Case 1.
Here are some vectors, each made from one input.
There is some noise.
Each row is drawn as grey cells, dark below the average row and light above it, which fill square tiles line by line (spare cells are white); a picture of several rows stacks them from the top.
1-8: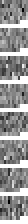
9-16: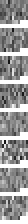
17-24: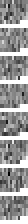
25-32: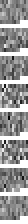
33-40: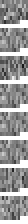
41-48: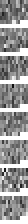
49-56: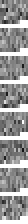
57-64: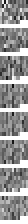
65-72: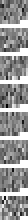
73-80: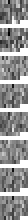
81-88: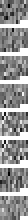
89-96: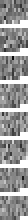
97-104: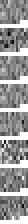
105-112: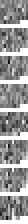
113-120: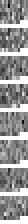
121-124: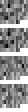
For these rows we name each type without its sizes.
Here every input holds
a list of points on a line.
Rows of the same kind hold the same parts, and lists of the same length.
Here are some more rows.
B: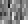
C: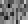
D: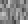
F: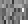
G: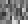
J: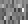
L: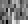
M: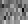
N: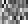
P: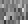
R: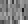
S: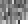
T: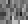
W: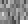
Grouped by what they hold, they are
B, C, G, L, M, S, T
D, F, J, P, R, W
N

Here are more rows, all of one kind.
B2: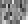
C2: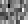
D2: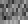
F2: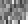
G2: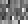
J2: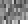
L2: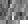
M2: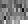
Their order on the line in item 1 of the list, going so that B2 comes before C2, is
F2, J2, B2, M2, D2, C2, G2, L2.
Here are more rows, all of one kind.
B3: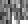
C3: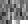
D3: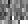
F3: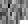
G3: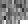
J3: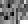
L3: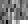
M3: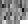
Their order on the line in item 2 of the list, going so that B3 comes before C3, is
B3, L3, C3, G3, D3, M3, F3, J3.
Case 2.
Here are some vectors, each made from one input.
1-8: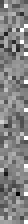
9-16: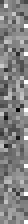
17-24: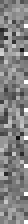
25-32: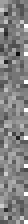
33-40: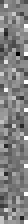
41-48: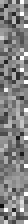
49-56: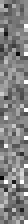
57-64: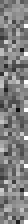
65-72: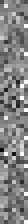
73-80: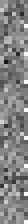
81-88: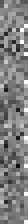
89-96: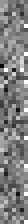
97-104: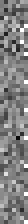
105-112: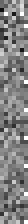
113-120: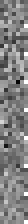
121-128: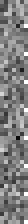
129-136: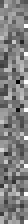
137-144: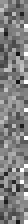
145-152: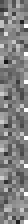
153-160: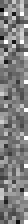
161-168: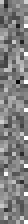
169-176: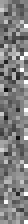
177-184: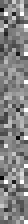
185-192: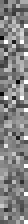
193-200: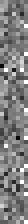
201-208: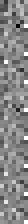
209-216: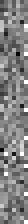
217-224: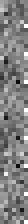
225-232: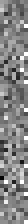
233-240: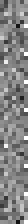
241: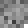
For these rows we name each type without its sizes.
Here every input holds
a true/false value, together with either a fixed value, or a node of a tree.
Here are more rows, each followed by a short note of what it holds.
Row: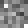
a node of a tree and a true/false value
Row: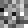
a true/false value
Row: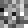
a true/false value
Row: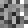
a true/false value
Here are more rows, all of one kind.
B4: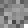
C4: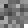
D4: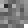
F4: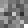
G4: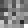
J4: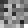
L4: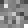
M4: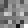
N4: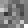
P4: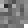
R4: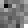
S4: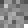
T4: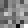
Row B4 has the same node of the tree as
D4 and P4.
